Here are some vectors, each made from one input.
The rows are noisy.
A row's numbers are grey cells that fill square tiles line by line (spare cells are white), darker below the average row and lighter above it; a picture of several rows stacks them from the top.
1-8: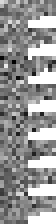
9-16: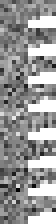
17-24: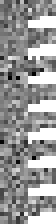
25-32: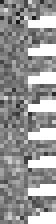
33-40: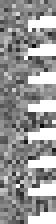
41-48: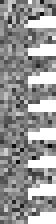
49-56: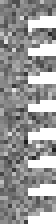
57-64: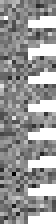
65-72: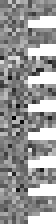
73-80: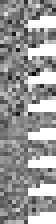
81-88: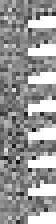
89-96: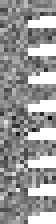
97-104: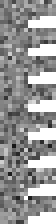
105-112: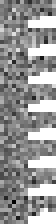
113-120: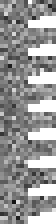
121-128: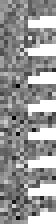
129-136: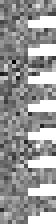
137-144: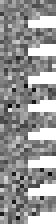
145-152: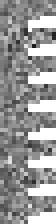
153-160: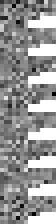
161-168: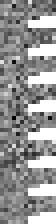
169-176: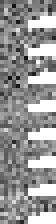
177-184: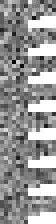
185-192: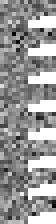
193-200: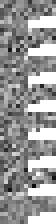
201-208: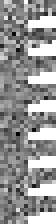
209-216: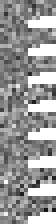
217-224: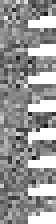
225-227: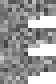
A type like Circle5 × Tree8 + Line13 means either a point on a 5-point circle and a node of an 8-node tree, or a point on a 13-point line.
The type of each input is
Bool × Circle9 × (Line5 + Line7).
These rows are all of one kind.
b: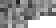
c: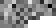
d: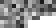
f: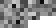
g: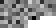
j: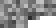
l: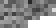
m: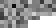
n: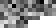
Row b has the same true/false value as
j and l.
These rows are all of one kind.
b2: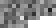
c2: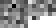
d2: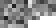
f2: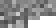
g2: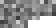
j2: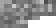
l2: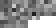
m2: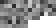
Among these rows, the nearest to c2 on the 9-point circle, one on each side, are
g2 and l2.
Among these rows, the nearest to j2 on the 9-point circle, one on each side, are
b2 and m2.
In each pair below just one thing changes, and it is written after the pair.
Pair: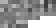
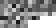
the true/false value
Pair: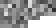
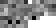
the place on the 9-point circle
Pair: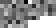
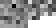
the place on the 9-point circle
